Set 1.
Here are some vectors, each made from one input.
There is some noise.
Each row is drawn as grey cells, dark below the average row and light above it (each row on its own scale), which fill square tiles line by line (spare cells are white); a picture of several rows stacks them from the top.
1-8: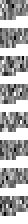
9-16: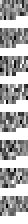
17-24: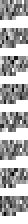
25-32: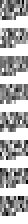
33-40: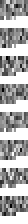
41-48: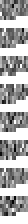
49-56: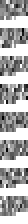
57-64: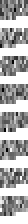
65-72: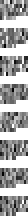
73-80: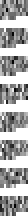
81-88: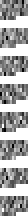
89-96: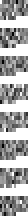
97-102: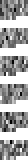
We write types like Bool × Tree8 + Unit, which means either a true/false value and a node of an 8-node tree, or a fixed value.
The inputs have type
List2(Line10).
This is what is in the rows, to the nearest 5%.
All of them are lists of up to two points on a 10-point line: about 5% are empty, 45% hold one and 50% two.
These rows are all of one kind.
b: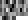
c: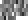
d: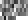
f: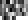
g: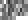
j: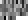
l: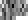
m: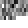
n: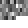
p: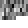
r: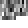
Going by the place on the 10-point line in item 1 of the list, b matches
f and n.
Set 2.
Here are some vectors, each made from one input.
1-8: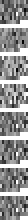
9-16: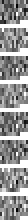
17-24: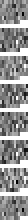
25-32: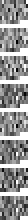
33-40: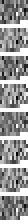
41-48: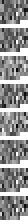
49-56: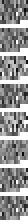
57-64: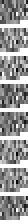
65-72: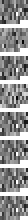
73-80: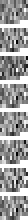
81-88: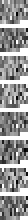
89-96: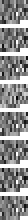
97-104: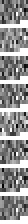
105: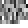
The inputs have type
Bool × Bool × Bool + Tree10 + Unit.
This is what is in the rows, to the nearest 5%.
About 5% of them hold a fixed value. About 40% of them hold a node of a 10-node tree. The rest hold three true/false values.
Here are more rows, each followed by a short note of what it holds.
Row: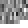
a node of a 10-node tree
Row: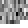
a node of a 10-node tree
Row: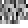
a node of a 10-node tree
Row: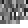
three true/false values
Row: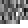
three true/false values
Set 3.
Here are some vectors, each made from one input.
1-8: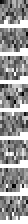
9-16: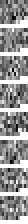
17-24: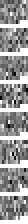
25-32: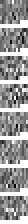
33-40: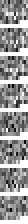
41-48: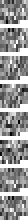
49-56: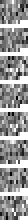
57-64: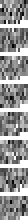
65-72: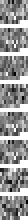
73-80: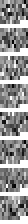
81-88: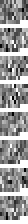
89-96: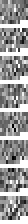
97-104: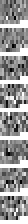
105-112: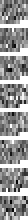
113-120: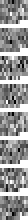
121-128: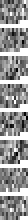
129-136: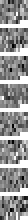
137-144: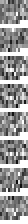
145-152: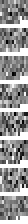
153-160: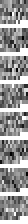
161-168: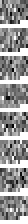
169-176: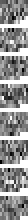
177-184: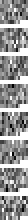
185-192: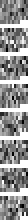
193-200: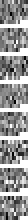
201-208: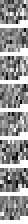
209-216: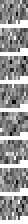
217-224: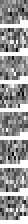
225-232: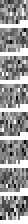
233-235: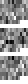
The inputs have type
Bool × Bool × Bool × Bool × (Tree9 + Unit) + Unit.
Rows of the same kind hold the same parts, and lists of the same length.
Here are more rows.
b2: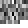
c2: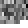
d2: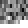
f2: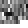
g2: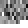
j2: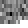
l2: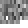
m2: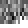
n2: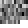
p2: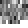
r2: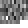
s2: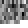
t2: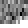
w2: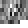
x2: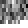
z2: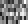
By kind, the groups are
b2, c2, d2, f2, g2, j2, l2, m2, n2, p2, r2, t2, w2, x2
s2
z2

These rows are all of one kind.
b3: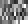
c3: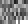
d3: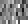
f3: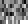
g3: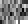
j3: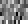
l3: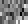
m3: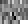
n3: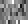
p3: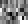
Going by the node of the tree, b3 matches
c3, g3 and l3.
